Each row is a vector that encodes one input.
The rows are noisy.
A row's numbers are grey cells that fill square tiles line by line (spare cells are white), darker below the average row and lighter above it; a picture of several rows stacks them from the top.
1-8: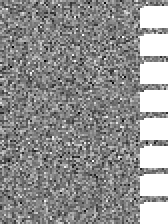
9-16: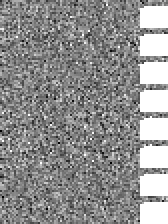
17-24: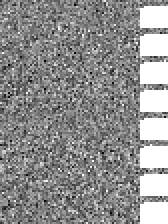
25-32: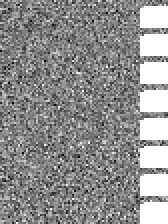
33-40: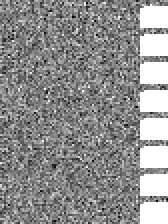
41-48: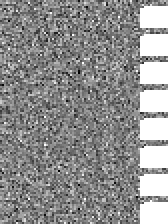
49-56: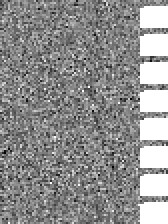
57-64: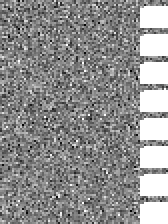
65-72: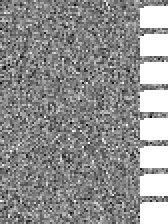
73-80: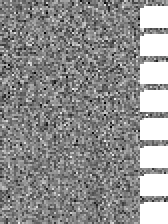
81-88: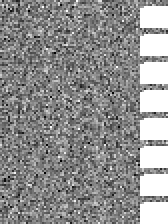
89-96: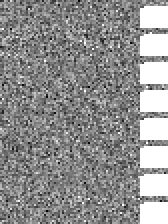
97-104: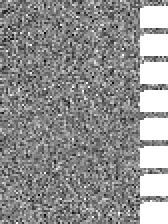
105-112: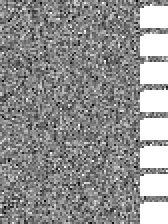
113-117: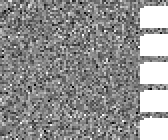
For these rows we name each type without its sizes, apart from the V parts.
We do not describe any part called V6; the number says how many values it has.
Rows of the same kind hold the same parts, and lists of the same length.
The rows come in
2 kinds.
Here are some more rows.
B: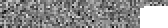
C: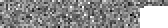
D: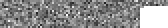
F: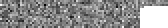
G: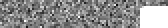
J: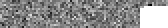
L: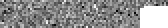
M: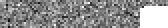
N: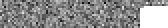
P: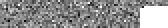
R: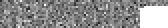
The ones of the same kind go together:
B, F, J, M, N, P
C, D, G, L, R

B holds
a point on a line and three true/false values.
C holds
a point on a line and a value of V6.
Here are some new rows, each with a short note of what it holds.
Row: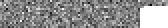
a point on a line and three true/false values
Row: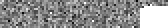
a point on a line and three true/false values
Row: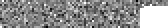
a point on a line and a value of V6
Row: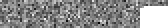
a point on a line and a value of V6
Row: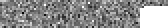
a point on a line and a value of V6
